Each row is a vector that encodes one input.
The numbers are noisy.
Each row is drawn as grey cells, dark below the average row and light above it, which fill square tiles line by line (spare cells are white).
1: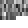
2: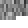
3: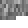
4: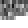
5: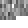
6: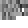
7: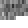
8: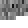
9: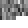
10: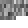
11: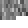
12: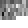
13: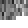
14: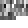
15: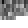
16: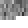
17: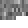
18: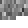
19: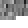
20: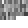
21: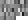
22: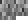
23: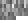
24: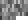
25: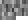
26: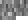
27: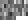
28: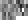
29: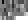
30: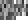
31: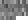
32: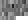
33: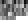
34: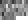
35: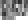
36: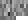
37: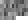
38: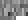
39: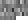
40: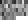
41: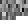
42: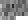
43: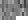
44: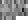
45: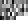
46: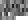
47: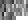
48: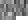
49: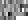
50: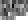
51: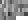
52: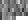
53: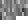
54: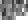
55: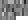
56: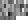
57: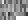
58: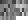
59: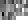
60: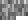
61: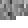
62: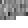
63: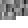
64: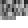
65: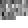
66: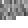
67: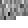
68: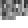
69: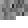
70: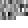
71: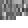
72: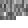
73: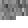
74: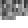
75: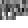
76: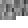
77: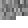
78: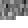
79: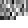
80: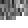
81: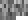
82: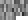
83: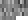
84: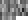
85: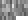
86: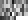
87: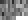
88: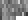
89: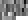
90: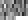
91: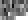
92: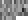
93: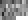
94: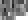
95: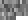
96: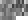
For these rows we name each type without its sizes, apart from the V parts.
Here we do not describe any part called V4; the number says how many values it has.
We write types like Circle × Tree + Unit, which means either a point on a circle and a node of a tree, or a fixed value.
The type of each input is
List(Bool × V4 + Line).
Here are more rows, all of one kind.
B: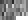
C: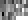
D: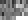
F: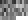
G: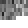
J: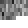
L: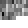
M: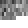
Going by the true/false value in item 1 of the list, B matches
F and M.
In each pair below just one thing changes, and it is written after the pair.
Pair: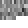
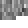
the value of V4 in item 2 of the list
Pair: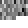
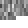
the value of V4 in item 2 of the list
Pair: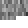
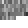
the true/false value in item 2 of the list
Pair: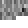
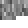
the true/false value in item 2 of the list
